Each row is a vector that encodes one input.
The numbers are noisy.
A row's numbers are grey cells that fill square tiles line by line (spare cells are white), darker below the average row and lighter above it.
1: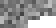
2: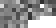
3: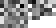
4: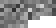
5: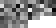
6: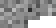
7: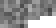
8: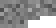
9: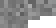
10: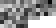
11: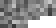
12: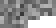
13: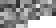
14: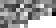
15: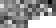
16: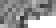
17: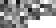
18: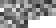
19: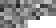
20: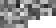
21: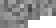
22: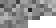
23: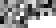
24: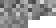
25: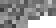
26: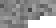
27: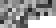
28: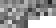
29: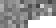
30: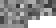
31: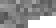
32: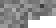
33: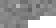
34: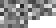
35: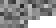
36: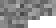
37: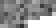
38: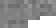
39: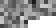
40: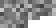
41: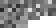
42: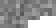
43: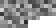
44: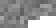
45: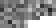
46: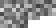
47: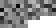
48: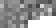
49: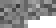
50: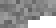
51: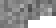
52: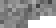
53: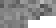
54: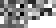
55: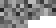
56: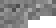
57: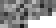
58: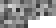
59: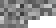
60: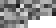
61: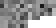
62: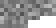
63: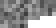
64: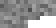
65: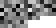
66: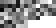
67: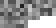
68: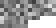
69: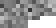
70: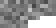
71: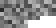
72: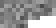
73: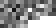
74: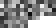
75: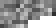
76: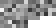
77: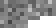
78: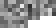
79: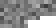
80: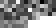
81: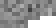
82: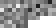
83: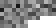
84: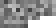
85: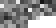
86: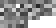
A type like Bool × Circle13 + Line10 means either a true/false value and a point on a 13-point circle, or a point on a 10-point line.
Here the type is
List2(Line3 × Line5).
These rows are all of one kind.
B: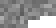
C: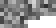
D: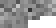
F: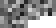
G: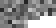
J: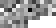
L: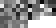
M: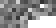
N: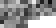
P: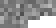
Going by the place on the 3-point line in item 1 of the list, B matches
F and L.
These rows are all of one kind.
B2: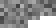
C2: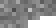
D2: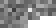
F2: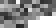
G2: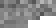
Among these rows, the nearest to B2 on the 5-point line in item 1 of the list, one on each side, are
D2 and G2.
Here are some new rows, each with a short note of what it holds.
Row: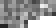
the empty list
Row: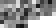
a list of one item
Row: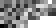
the empty list
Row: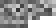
the empty list
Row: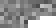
a list of one item
